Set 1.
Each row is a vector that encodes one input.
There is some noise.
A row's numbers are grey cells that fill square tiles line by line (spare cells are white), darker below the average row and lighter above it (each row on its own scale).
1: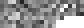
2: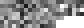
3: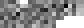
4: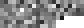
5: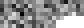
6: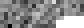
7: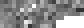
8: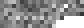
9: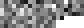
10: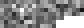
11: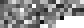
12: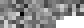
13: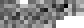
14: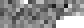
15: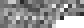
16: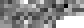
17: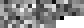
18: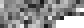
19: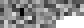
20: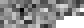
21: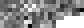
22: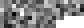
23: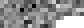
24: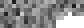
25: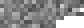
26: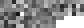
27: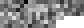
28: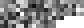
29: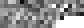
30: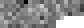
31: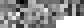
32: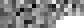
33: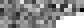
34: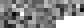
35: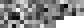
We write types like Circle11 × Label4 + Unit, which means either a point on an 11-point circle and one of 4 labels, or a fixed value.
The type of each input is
Bool × Bool × Bool + Unit.
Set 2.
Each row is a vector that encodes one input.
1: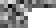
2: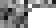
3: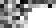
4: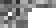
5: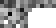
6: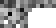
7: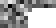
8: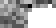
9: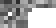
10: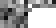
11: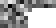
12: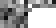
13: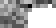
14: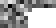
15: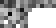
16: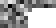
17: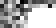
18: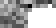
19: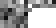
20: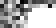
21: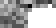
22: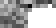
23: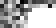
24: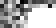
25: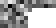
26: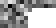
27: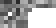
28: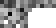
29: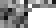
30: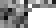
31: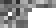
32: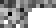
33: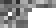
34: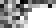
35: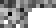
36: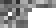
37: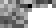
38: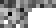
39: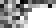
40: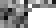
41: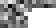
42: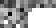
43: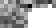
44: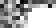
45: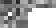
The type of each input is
Label6.
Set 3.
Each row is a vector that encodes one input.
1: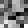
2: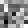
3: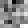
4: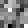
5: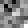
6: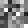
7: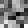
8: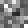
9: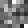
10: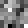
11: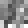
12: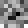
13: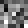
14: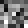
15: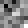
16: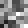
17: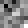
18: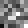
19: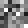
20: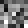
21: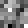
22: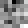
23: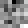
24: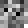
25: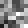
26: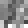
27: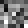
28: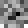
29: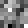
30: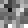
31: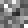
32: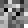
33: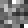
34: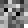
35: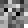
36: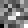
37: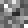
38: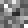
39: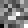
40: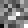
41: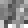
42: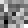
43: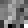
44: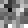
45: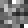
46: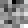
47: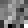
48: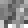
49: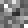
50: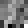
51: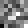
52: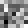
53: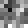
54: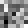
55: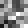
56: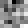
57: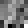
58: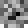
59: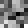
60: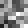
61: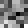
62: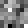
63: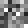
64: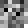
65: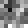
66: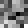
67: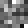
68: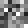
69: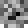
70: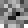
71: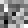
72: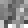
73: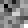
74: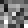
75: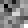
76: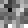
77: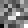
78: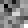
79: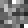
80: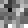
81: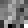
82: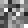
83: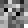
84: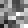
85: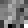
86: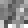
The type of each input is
Bool × Bool × Bool × Bool.
